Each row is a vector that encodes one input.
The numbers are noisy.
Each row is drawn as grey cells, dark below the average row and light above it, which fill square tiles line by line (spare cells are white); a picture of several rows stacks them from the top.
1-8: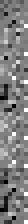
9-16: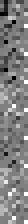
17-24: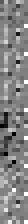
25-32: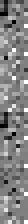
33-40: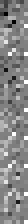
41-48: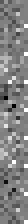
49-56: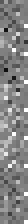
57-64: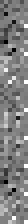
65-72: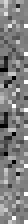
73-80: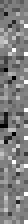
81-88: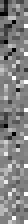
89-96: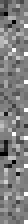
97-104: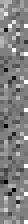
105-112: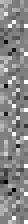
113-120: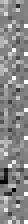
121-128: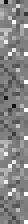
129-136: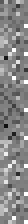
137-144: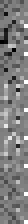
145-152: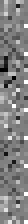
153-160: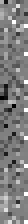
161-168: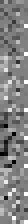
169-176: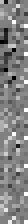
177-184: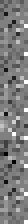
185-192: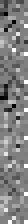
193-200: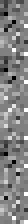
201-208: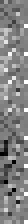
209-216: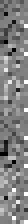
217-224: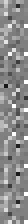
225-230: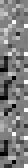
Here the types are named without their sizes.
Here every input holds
a point on a line.
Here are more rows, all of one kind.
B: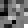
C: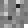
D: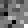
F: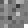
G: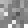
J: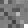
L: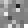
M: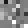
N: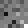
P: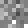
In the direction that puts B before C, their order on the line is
B, D, N, J, F, C, L, G, P, M.
